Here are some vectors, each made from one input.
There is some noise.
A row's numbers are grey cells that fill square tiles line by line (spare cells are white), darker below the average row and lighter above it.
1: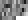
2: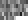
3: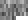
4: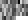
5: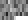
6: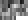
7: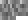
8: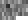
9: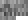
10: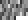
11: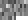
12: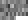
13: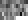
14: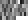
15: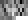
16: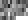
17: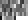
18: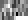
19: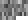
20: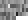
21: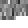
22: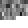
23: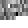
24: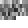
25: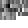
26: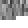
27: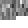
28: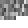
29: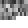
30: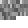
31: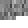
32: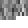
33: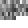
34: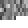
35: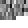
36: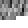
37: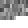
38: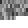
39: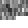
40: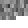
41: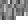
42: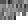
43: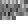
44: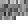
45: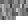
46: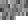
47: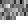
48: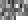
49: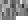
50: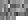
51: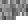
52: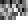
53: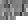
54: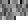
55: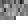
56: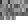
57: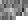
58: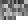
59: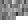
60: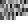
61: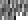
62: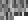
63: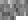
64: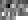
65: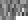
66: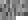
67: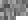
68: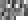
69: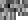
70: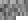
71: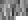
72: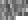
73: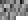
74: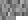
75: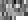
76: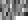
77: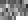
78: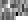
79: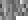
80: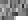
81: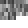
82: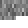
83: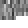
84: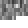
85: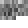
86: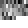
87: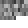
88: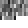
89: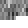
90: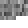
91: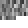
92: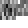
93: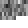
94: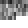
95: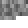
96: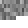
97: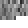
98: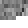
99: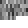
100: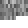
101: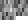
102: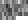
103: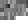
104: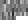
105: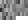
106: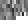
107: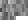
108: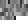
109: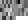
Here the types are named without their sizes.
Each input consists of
a point on a line, together with either a label and a point on a line, or four true/false values.
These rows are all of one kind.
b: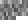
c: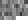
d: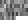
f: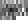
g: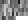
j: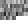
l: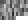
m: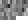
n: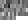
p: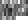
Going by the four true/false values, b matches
j and m.
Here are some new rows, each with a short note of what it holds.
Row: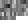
a point on a line and four true/false values
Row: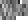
a point on a line and four true/false values
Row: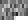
a point on a line and four true/false values
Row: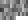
a point on a line and four true/false values
